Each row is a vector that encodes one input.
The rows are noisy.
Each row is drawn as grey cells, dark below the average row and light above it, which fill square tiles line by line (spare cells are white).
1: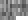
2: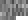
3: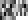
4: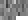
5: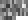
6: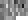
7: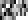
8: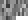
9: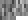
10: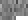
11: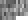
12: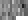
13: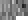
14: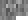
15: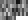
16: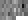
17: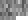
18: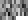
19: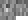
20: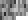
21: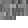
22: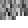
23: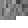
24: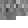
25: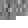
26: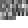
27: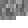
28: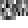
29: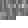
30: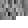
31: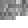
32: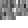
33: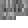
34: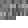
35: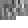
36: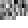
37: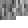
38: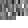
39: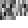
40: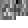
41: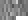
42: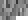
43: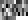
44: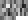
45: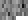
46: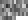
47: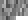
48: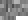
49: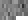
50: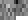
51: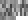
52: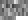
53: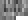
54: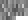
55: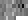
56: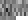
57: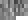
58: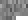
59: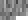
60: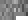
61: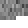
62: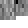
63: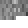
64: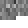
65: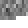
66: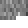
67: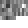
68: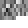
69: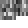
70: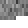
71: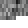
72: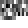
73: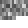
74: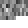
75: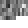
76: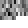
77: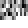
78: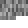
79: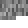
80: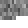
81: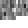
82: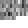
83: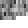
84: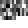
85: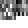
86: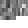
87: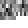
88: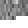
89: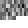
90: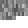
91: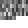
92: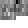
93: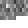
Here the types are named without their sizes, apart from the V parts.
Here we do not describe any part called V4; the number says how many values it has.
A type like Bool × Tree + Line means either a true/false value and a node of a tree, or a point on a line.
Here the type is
List(Line) × V4.
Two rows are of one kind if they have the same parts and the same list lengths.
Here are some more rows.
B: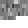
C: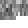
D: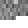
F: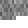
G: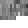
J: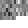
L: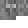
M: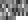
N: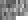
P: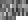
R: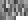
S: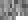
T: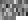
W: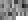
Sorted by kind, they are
B, C, F, J
D, G, L, M, P, S, T, W
N
R

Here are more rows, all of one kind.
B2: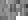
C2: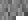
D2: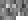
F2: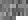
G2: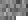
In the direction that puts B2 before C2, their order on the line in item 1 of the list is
B2, G2, D2, F2, C2.
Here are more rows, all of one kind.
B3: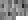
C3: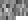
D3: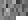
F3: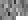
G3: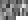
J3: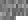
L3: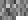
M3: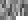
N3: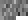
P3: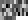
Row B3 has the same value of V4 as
C3, F3 and G3.
